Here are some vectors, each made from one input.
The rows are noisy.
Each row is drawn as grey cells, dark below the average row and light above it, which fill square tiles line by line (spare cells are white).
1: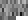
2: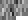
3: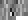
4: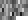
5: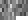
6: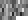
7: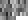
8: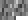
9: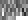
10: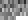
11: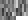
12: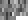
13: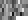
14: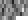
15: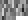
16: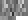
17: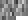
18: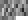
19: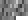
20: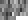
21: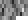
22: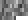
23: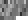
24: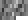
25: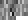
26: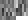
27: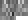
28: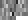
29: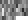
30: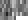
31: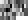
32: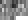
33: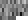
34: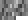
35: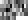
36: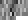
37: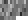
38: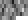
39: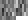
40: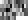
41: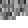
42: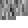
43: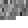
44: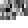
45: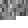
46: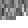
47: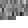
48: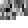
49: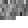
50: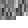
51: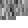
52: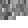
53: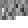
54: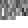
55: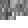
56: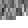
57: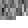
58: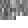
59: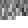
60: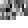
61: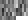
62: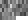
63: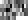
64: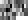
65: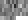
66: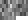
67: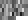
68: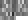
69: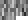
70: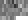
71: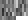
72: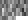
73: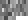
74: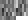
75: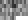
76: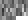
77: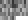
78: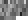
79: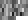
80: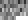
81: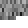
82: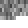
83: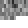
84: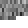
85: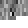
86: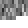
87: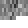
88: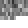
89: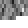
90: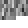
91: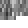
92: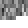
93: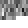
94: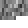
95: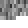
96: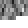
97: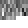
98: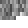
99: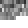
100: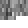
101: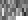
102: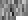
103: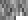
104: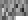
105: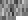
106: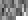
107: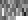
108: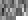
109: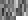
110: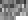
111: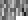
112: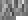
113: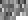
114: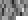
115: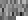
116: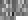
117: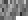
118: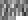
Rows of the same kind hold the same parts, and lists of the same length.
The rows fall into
3 kinds.
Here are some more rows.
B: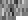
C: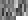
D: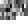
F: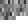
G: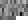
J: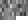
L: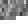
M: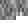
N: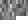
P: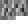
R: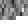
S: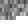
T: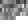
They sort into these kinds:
B, F, M, P, S, T
C, G, J, L, N, R
D

